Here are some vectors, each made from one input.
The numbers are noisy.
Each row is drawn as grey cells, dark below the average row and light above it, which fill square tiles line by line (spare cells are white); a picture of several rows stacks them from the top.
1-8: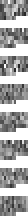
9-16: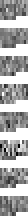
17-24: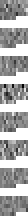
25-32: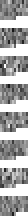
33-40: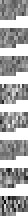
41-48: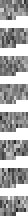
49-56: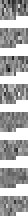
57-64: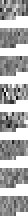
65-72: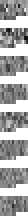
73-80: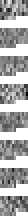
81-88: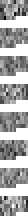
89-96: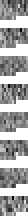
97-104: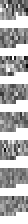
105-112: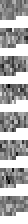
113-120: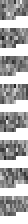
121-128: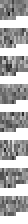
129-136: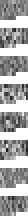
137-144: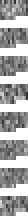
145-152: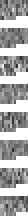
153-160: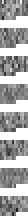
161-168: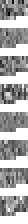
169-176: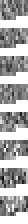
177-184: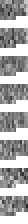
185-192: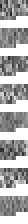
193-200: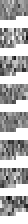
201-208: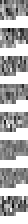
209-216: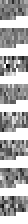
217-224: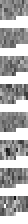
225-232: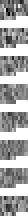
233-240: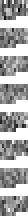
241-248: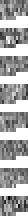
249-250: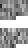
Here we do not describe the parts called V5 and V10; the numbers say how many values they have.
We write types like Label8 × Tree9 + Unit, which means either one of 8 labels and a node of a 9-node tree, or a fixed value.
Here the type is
(Bool × Bool × Bool + V10) × V5 + Label7.
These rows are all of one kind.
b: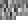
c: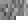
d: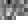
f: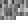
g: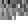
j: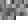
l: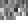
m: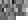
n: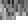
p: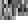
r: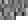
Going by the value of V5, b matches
g and r.
